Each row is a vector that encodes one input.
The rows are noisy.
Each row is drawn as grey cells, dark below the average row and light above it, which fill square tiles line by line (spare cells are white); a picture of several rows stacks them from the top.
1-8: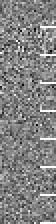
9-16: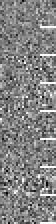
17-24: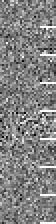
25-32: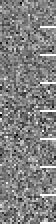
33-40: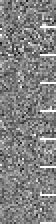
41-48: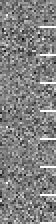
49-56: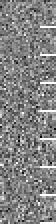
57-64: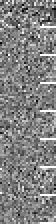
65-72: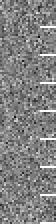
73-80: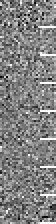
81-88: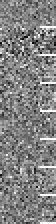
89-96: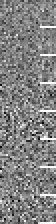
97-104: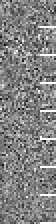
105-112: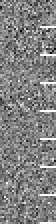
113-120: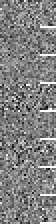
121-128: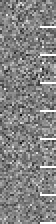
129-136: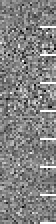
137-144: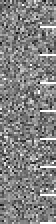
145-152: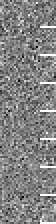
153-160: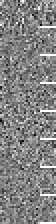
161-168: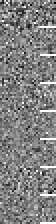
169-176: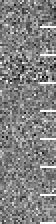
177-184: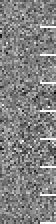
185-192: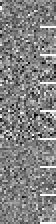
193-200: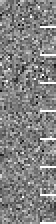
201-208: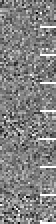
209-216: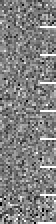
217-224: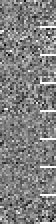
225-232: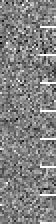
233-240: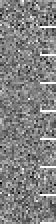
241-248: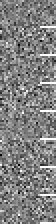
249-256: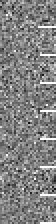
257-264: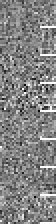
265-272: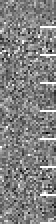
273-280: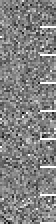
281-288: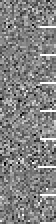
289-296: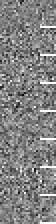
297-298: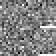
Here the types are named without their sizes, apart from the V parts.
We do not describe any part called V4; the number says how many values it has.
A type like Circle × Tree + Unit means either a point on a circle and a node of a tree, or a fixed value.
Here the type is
(Bool × Bool × Bool × Bool × (Circle × Circle + Unit) + V4) × Line.
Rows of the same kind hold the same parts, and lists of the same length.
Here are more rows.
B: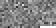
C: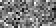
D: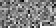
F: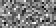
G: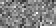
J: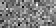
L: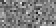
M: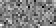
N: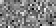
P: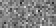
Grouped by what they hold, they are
B, C, G, L
D, F, P
J, M, N

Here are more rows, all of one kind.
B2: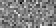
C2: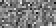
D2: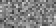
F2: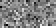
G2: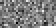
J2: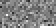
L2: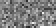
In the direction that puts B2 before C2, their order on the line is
J2, F2, L2, B2, D2, G2, C2.
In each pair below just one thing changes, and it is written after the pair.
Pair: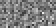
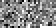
the place on the line
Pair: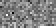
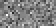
one of the four true/false values
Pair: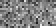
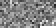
the place on the line
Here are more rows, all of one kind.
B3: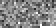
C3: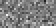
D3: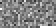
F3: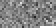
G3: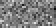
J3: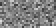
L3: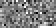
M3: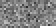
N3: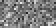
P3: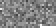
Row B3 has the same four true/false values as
D3, F3 and M3.
